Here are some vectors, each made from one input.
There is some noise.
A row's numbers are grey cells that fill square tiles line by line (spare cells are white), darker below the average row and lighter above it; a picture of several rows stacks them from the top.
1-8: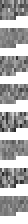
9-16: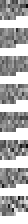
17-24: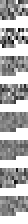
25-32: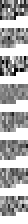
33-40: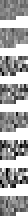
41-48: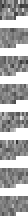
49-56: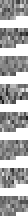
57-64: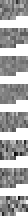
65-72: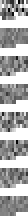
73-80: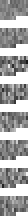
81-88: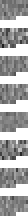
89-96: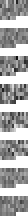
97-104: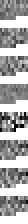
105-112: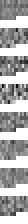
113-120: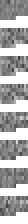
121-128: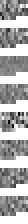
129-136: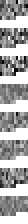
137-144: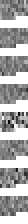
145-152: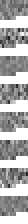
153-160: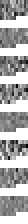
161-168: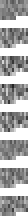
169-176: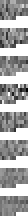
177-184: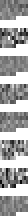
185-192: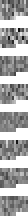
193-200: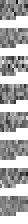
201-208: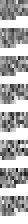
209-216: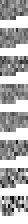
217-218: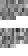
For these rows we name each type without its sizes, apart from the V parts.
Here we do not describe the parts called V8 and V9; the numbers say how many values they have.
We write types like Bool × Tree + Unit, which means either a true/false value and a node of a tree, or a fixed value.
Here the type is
Circle × Label × (Line + V9) + V8.
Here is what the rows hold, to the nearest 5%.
About 75% of them hold a point on a circle and a label, together with either a point on a line, or a value of V9. The rest hold a value of V8.
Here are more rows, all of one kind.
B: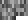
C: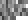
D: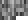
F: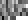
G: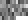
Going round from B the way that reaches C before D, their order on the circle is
B, F, C, G, D.
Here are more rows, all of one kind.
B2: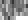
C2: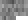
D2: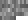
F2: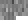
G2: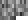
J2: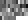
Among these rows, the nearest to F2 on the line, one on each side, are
B2 and G2.
